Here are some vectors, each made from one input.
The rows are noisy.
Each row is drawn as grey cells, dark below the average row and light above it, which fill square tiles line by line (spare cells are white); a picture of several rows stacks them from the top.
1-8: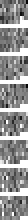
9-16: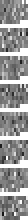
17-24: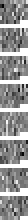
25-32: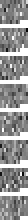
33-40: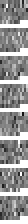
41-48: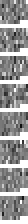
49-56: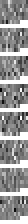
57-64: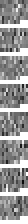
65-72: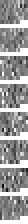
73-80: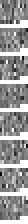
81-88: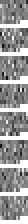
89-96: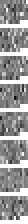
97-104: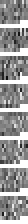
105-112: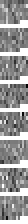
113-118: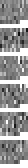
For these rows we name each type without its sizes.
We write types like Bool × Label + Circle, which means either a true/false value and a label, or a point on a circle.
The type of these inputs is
Bool × Bool × Bool × Label × Label × (Line × Line + Unit).
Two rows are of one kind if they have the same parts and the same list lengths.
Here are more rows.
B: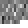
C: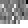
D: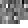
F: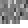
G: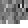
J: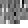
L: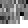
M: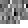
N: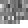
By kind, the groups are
B, D, F, G, J, L, M
C, N

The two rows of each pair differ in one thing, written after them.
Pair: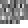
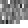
one of the three true/false values
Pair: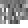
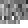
one of the three true/false values
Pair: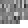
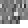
one of the three true/false values
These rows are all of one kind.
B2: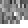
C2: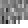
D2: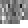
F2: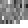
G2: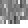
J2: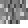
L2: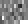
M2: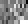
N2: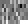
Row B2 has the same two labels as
M2 and N2.
